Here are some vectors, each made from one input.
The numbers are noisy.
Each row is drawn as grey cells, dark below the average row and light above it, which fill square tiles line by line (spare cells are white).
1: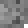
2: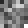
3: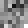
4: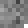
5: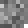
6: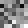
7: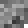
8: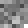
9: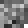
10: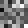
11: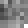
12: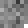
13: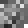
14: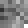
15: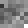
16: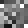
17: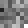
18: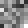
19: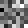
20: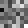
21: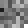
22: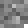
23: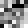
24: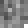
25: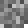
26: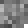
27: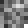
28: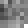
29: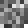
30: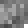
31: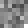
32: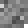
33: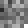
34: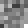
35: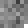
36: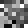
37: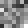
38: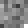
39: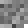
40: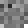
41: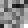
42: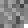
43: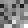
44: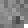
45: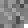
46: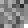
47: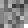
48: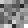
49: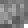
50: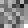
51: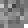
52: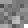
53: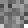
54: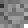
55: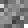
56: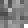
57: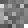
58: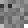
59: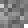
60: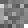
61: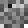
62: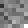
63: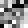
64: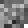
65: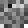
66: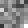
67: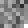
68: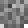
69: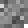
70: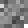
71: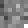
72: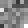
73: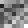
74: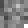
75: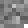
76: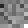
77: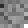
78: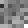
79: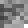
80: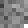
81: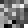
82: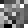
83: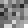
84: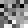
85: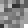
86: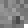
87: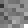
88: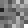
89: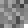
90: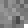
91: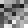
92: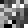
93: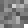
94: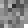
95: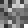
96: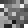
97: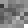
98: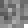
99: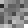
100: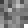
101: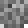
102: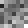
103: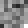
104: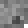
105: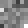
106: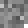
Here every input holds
either a point on a 14-point circle, or three true/false values.
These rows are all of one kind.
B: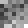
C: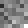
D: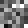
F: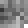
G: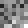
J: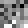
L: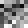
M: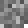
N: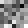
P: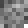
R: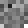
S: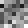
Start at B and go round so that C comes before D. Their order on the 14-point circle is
B, J, G, P, C, D, M, N, R, S, L, F.
